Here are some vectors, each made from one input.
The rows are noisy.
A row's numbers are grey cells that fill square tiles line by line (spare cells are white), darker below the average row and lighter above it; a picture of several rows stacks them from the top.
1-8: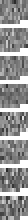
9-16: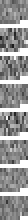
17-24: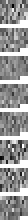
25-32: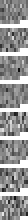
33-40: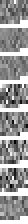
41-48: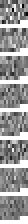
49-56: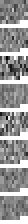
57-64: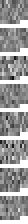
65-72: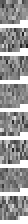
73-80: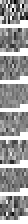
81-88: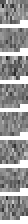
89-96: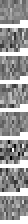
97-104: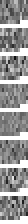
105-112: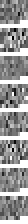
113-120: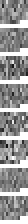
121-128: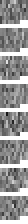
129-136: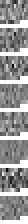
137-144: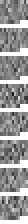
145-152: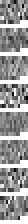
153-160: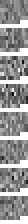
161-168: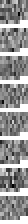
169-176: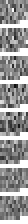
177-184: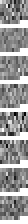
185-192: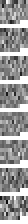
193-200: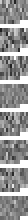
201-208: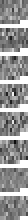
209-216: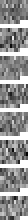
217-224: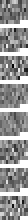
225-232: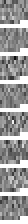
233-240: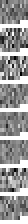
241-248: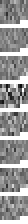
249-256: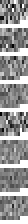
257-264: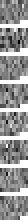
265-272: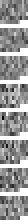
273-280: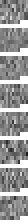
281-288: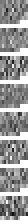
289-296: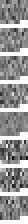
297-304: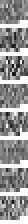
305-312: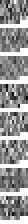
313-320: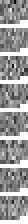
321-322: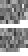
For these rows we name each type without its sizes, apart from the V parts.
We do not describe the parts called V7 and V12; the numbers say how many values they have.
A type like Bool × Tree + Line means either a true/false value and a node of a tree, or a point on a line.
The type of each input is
(Line + V7) × (Line + V12).
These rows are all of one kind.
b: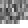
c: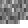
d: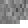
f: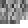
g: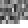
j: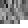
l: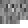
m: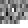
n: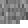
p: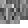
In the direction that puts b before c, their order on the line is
m, b, c, l, n, j, g, p, d, f.
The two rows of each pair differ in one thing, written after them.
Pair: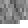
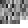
the place on the line
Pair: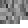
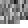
the place on the line
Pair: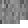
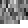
the value of V12
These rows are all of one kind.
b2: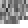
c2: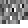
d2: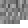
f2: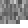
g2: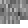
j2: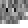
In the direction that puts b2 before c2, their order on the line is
f2, b2, d2, j2, g2, c2.
